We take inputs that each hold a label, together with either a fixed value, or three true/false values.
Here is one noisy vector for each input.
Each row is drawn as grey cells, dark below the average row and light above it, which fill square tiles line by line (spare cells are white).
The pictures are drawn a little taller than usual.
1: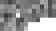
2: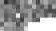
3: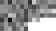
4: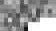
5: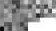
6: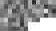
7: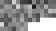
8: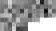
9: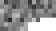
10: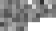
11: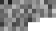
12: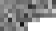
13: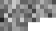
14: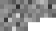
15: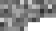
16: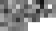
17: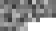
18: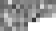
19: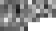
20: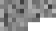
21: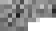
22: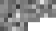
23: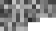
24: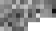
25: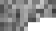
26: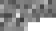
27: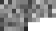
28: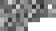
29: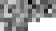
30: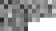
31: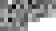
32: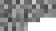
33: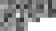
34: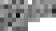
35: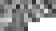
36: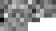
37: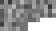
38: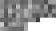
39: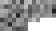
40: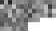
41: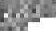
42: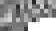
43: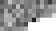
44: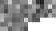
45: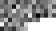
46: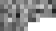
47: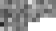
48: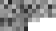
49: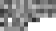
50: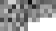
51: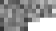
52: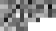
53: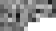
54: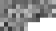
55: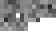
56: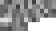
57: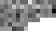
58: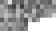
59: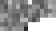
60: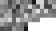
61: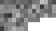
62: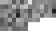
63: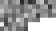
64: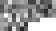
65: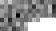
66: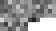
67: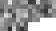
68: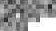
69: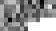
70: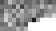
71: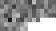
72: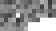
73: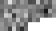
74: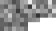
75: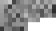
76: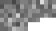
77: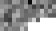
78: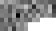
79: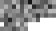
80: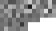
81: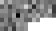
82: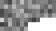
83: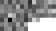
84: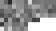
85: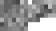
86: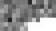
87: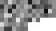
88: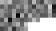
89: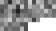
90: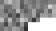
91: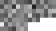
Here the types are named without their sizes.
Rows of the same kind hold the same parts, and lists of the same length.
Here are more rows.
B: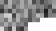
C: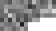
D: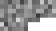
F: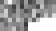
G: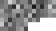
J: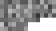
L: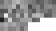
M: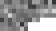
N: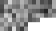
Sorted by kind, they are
B, D, F, J, L, N
C, G, M

